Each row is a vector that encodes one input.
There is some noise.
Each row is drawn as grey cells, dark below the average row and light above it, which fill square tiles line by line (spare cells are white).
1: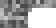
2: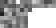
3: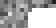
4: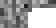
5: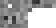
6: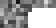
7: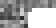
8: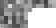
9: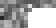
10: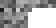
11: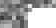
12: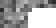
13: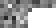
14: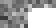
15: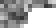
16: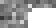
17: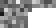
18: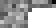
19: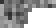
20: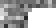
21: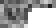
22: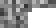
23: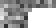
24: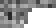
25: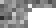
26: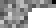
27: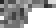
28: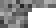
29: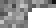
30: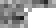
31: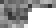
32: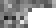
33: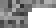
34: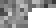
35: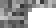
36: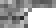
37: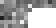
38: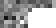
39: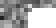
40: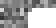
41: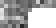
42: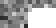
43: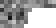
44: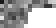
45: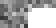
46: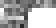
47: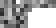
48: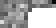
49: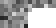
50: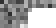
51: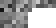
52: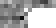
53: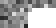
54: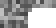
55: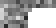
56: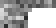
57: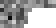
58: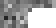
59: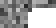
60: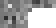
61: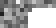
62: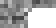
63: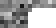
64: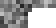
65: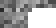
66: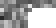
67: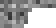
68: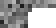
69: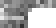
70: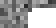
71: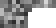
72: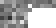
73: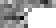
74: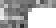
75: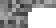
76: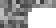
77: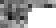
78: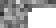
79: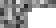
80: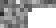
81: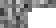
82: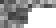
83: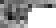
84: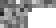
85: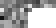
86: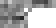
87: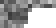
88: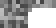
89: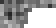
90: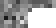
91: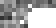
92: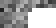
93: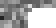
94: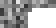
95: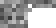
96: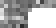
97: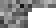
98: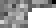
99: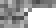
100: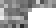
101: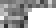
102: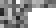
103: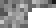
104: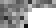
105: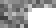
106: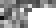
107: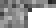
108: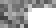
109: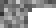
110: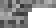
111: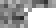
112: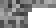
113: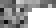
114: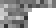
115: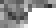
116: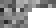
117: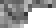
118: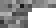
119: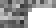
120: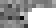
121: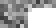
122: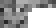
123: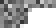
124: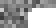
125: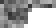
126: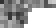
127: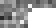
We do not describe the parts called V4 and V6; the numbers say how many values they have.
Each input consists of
either a point on a 5-point line, or a true/false value and a value of V6, or a value of V4.
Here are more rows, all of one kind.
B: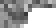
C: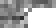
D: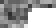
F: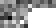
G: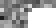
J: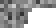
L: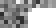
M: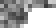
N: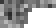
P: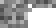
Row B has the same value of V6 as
C and M.
